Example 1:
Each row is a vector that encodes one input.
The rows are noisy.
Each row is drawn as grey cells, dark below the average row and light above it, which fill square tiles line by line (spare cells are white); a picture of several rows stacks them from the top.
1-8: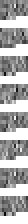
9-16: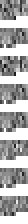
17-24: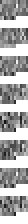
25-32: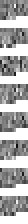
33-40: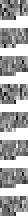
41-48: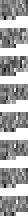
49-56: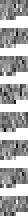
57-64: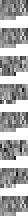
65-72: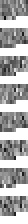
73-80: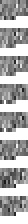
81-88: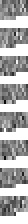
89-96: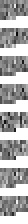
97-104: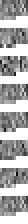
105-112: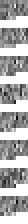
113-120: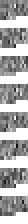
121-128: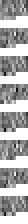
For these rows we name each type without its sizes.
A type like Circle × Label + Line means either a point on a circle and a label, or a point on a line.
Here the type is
Bool × Bool × Bool + Line.
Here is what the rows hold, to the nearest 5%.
About 20% of them hold a point on a line. The rest hold three true/false values.
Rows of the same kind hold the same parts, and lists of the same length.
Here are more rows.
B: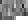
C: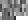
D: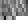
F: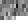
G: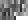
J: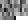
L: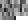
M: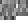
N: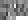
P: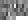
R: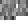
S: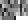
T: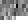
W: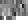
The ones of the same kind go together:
B, D, F, M, N, P, R, T, W
C, G, J, L, S

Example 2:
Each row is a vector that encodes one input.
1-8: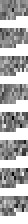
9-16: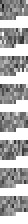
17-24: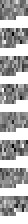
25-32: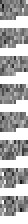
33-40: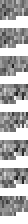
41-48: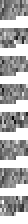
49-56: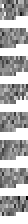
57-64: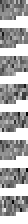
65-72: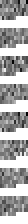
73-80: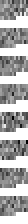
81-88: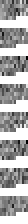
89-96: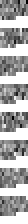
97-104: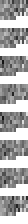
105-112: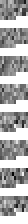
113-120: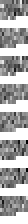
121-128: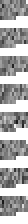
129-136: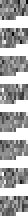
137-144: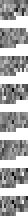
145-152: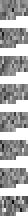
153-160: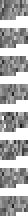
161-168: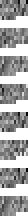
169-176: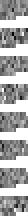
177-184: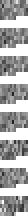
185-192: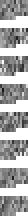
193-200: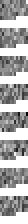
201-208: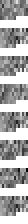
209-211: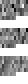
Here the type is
Circle8 + Circle11.
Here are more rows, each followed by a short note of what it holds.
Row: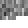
a point on an 8-point circle
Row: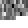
a point on an 11-point circle
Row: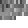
a point on an 8-point circle
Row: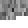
a point on an 8-point circle
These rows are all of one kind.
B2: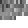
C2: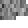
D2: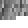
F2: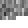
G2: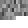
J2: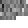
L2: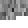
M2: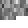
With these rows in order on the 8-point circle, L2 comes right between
F2 and G2.
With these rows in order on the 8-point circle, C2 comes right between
J2 and M2.
